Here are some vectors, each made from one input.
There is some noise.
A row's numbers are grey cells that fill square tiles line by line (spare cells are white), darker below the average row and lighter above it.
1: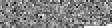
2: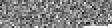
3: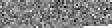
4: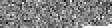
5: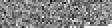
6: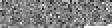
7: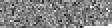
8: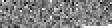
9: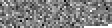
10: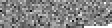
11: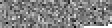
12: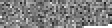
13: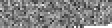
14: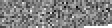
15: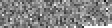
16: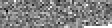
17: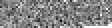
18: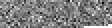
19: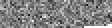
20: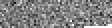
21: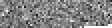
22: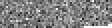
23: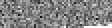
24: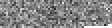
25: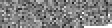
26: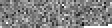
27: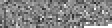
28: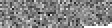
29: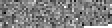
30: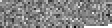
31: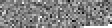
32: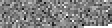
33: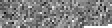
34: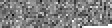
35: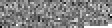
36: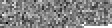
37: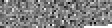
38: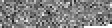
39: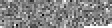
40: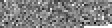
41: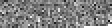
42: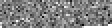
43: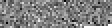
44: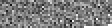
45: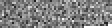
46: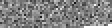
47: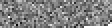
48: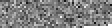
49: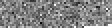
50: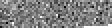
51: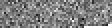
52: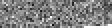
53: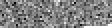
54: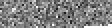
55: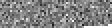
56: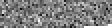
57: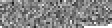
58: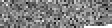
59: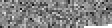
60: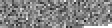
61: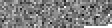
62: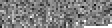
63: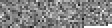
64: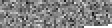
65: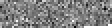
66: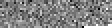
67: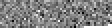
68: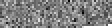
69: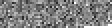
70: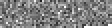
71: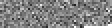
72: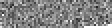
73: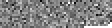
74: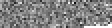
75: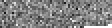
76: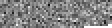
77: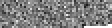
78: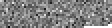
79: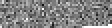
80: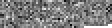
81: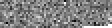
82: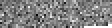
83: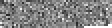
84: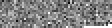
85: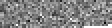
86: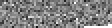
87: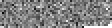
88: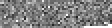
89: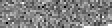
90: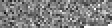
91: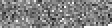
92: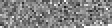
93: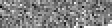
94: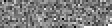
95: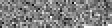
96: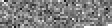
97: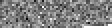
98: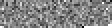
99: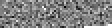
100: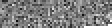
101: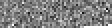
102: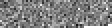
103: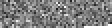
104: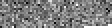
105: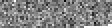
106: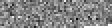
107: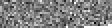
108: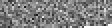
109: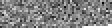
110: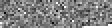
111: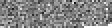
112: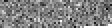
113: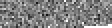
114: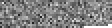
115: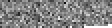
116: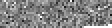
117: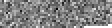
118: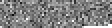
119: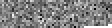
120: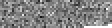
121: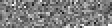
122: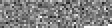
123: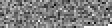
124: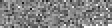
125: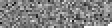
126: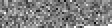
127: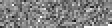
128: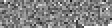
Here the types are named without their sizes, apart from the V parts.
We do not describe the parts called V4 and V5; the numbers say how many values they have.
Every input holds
four true/false values and a value of V5, together with either a point on a line, or a value of V4.
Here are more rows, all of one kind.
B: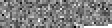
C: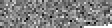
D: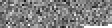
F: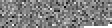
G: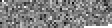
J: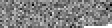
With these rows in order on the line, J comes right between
B and G.
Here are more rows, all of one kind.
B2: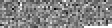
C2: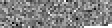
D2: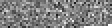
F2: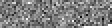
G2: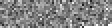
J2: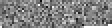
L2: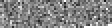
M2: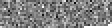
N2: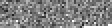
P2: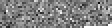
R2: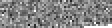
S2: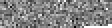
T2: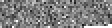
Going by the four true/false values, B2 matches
L2 and N2.
